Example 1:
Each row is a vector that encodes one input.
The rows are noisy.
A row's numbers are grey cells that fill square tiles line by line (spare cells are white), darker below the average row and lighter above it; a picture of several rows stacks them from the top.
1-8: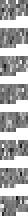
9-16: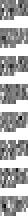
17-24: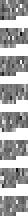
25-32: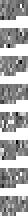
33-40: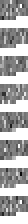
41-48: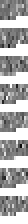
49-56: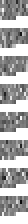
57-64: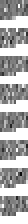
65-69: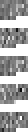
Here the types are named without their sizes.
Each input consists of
a label and four true/false values.
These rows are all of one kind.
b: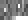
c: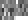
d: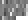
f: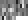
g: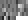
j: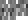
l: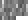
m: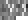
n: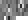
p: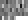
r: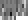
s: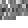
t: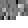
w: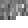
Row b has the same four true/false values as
f, g, n and t.
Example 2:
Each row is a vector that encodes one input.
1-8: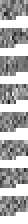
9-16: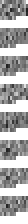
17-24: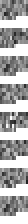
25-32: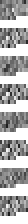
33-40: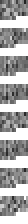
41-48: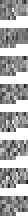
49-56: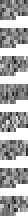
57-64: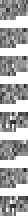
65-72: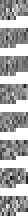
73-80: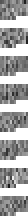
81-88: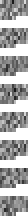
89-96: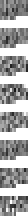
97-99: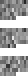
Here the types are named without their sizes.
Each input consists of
a list of points on a line.
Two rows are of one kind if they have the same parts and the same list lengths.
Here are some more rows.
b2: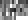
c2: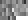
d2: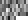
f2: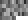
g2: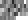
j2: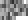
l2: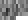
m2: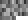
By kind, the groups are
b2
c2, d2, f2, m2
g2, j2, l2

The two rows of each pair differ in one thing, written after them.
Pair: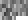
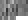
the place on the line in item 1 of the list
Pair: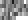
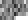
the place on the line in item 1 of the list
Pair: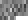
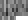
the place on the line in item 2 of the list
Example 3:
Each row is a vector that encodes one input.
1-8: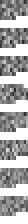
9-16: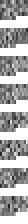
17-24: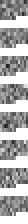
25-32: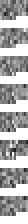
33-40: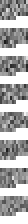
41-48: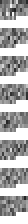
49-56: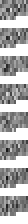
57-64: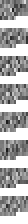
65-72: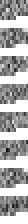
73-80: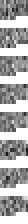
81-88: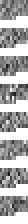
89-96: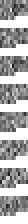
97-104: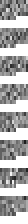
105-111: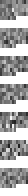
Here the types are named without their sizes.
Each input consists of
a list of points on a line.
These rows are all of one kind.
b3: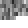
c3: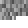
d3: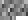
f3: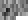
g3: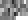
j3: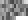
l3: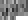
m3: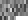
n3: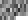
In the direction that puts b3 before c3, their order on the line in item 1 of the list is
m3, l3, n3, f3, g3, b3, c3, j3, d3.
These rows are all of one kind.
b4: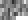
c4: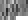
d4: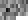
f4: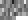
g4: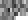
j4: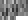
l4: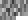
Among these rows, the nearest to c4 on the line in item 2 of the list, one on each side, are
d4 and j4.
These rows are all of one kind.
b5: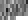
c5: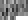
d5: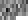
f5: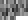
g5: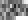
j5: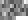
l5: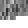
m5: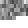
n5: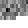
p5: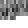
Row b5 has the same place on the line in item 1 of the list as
c5, f5, l5 and p5.
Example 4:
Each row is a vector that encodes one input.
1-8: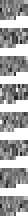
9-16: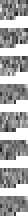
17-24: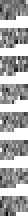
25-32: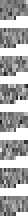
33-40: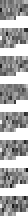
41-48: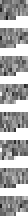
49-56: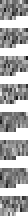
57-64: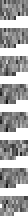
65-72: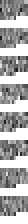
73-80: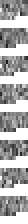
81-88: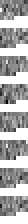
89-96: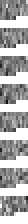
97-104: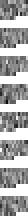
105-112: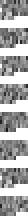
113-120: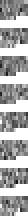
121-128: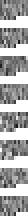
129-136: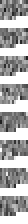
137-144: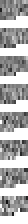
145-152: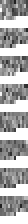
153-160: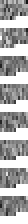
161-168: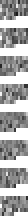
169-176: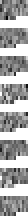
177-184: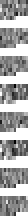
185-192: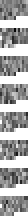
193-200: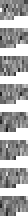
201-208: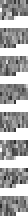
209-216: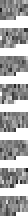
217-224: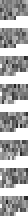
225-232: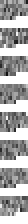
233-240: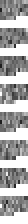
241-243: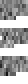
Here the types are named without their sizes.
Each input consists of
either a label, or a node of a tree.
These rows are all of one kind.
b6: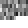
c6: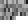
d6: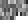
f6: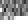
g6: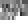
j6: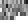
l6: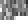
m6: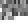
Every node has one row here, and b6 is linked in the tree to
l6.
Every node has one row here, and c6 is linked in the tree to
d6 and j6.
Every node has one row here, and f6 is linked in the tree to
g6 and j6.
